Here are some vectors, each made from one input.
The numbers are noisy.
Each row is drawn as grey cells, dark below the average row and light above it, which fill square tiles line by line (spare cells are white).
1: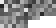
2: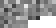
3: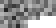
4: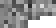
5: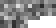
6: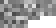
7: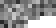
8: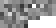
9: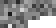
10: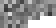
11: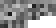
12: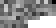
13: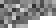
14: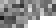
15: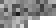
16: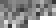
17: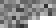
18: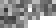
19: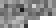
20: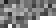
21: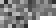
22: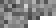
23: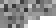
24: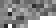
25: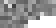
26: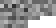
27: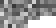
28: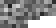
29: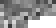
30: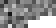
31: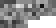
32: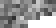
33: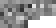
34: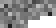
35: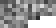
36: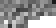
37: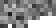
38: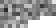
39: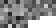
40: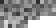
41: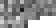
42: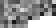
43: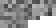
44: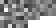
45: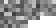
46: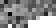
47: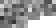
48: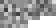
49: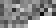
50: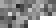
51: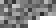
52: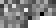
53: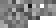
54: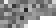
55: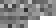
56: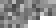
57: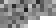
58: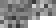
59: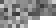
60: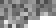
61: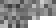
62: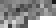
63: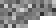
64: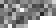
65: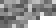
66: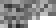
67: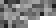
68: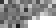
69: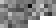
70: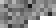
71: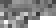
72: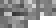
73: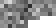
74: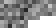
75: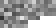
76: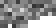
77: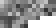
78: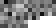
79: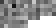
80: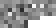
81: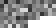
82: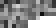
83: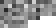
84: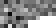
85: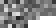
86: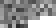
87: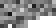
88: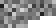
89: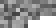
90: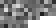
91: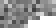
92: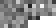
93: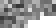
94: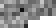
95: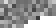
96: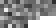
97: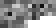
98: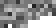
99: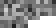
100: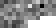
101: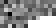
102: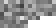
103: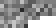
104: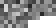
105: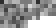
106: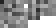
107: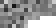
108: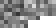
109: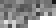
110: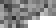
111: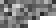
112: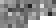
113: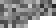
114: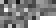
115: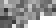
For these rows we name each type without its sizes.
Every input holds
a point on a line, together with either a point on a circle, or a label.
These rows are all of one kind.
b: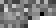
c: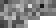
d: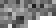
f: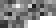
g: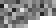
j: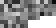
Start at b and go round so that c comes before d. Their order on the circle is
b, j, c, f, d, g.
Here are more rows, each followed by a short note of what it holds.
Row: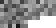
a label and a point on a line
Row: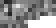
a point on a circle and a point on a line
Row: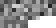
a point on a circle and a point on a line
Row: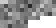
a label and a point on a line
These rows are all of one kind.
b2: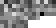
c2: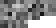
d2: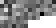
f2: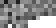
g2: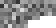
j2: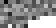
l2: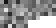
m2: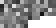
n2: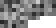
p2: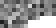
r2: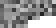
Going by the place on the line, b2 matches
d2 and m2.
